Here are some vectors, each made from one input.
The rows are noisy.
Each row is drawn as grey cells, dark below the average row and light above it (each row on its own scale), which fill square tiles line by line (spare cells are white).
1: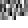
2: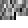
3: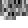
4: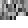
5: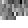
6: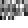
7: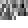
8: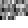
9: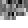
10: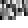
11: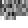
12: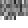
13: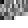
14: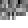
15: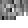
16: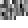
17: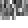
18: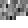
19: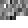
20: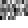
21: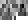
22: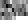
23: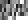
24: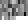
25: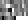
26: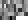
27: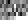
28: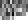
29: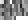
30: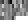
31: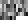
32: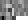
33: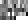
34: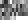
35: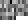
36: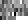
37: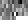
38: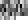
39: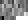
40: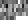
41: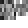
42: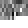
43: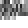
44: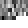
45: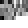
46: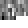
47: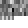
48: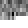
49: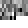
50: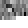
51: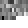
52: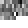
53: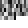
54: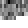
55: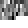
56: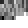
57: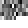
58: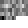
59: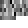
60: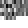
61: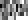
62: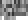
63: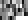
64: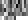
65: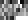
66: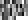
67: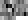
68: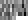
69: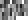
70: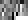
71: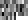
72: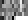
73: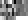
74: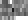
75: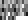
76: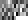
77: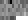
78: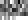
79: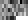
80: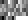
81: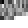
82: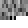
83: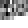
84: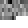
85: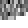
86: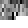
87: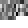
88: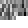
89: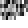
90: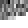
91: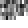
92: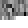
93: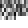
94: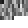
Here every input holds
either a point on a 6-point circle and a true/false value, or a fixed value.
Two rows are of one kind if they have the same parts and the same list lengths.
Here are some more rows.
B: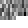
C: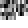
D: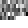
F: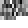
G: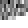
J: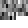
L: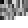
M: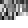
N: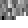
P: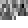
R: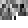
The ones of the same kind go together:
B, P, R
C, D, F, G, J, L, M, N

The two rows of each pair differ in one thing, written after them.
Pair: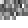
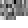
the place on the 6-point circle
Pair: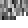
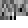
the place on the 6-point circle
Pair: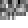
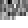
the place on the 6-point circle
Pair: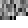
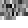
the true/false value
